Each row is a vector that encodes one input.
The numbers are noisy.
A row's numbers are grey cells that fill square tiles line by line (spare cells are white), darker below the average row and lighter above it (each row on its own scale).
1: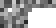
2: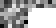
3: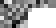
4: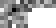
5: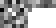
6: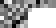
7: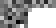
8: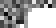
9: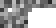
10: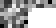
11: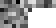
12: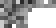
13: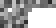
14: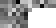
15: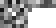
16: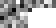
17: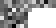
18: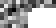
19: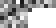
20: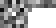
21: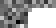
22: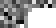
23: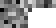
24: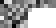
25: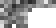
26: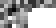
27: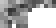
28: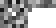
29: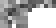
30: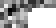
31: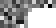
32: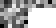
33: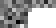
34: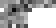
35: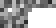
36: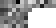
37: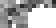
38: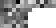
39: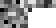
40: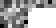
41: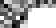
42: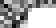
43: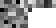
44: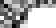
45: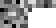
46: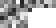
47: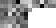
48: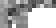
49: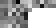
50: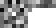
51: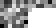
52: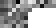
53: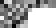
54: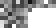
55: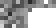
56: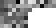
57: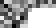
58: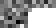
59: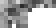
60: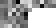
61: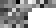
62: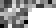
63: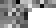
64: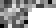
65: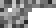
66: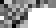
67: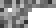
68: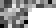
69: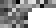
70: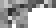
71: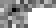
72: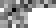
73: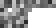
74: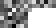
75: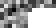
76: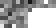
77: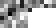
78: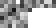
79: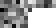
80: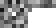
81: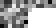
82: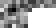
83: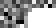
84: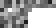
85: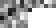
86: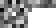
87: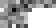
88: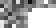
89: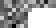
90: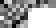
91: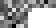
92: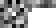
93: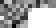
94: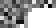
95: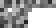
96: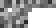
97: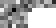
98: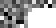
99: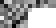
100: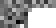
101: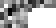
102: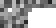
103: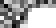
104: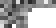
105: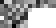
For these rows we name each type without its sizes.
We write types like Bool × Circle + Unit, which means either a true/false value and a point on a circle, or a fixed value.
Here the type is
Label × Label + Tree.
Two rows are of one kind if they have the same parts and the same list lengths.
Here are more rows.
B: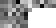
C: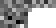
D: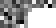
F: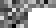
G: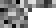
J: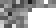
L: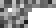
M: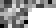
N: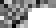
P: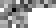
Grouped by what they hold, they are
B, C, D, F, G, L, M, N
J, P

